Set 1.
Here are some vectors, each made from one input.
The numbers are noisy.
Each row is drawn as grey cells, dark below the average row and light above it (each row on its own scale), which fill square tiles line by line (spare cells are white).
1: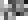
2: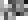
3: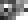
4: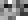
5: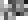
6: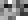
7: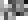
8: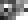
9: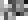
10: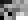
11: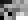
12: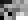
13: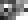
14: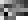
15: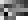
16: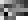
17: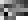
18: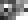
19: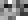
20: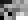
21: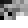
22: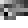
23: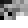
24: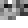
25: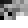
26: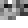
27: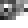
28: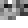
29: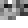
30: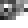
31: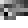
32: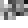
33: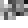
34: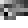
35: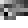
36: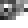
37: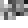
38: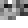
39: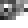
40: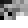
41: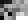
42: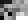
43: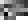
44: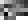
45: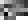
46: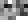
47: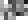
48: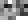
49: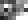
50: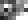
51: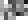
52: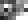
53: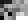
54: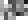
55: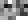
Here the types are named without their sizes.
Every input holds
a point on a line.
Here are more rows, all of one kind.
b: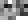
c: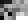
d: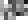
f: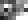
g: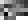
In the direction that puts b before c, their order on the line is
b, g, d, f, c.
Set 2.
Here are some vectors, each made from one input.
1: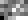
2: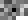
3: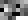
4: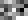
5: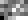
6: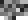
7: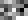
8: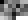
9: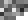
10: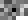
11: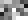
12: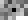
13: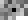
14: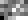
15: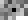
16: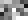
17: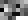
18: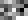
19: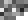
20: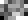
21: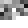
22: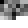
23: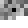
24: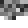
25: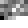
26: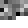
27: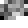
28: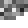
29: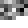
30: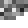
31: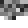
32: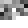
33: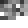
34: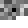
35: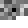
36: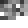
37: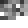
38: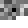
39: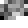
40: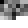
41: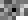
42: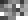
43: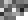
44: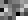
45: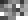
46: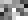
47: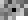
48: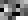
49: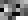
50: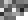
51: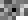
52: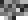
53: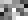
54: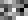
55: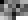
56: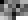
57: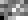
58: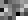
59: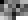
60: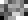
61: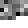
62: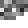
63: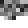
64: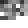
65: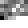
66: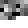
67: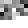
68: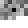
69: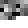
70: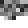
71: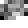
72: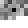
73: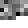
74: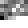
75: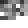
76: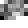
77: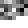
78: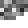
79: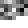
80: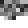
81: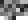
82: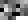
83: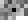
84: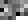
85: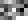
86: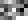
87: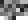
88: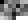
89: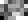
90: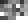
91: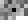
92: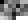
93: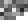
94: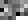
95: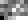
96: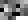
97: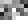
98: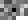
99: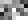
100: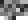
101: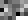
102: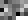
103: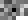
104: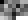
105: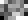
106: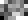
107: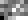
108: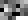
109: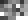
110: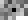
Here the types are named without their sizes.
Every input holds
either a point on a circle, or a fixed value.
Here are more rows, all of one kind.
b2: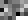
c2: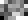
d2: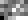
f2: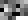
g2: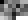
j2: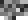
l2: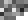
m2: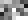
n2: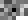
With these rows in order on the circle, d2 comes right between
c2 and m2.
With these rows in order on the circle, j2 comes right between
g2 and l2.
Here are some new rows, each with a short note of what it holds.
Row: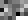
a point on a circle
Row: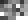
a fixed value
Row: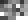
a fixed value
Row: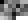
a point on a circle
